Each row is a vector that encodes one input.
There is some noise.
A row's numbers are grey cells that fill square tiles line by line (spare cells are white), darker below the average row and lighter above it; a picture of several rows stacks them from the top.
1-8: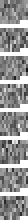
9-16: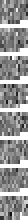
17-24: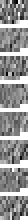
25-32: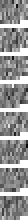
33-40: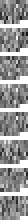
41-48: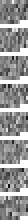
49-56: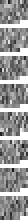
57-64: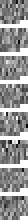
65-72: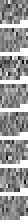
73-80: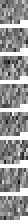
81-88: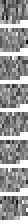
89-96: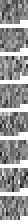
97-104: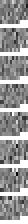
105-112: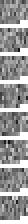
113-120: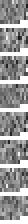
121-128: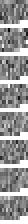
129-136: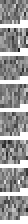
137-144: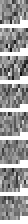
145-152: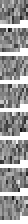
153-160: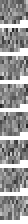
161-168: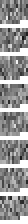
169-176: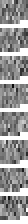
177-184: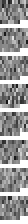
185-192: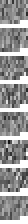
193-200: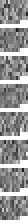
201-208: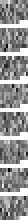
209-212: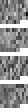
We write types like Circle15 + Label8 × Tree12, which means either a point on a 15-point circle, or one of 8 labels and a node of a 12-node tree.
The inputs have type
(Bool × Bool × Bool + Line7) × Tree11.
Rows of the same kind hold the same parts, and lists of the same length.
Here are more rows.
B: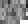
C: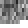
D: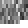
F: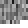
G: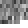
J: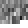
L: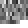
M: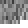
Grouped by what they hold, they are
B, F, G, M
C, D, J, L

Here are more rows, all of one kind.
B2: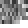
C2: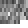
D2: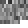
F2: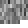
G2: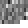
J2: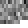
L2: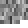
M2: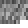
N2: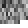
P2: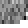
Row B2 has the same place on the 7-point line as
D2 and M2.
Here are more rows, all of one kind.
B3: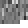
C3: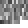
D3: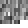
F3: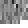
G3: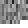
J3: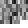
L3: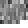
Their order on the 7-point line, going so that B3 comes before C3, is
D3, G3, J3, F3, L3, B3, C3.
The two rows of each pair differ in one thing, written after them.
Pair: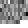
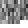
the node of the tree
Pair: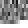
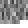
one of the three true/false values
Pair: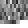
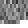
one of the three true/false values
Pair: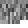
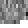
the node of the tree
